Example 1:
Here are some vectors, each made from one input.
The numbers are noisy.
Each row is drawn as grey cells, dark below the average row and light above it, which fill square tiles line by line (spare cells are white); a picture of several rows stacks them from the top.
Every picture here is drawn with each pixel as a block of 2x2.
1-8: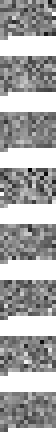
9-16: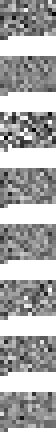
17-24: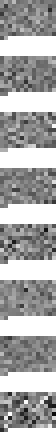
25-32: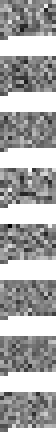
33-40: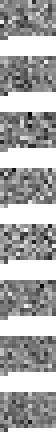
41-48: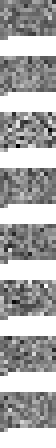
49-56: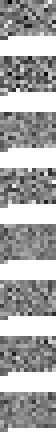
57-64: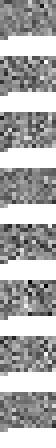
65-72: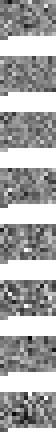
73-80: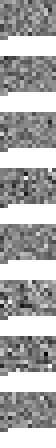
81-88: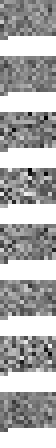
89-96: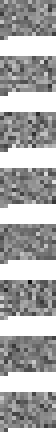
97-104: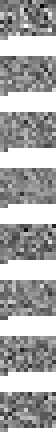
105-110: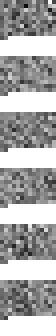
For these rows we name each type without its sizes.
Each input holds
either a point on a line, or a node of a tree, or three true/false values.
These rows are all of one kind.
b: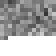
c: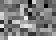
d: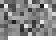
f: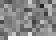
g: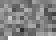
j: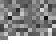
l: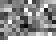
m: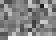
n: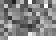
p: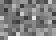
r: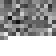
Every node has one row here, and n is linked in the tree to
r.
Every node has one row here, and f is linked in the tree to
j and m.
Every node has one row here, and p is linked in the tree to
r.
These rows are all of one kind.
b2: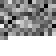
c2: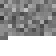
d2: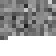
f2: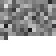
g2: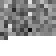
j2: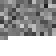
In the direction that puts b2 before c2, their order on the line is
f2, g2, j2, d2, b2, c2.
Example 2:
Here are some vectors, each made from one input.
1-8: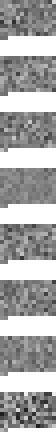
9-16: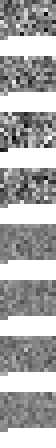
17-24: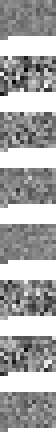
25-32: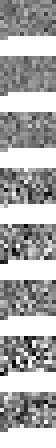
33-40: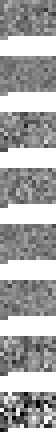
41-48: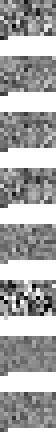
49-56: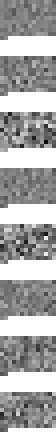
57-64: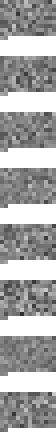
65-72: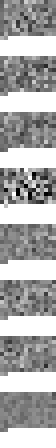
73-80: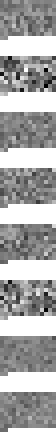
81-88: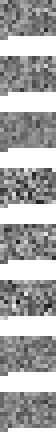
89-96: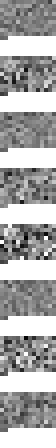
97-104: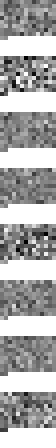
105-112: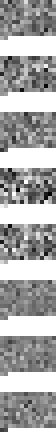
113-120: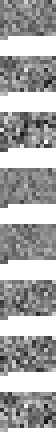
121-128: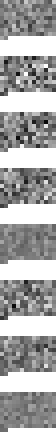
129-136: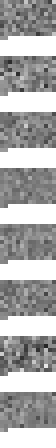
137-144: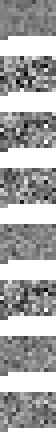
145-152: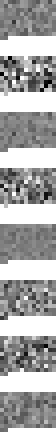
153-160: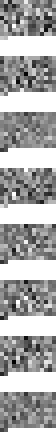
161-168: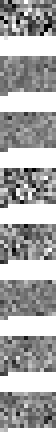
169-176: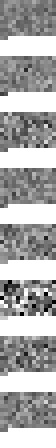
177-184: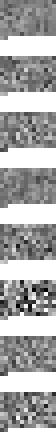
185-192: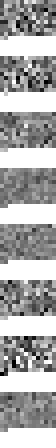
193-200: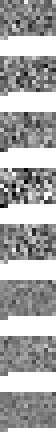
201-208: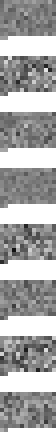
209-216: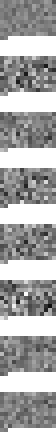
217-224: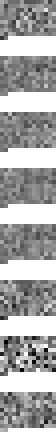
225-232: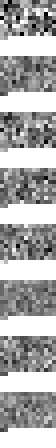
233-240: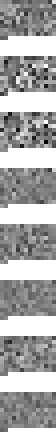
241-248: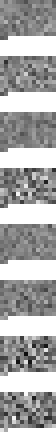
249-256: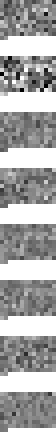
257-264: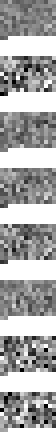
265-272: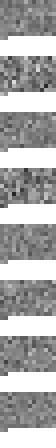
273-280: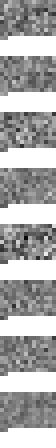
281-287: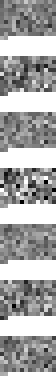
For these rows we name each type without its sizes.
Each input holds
either a fixed value, or a label and a point on each of two lines, or a node of a tree.
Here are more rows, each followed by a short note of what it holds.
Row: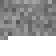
a fixed value
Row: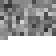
a label and a point on each of two lines
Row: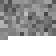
a fixed value
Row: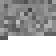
a label and a point on each of two lines
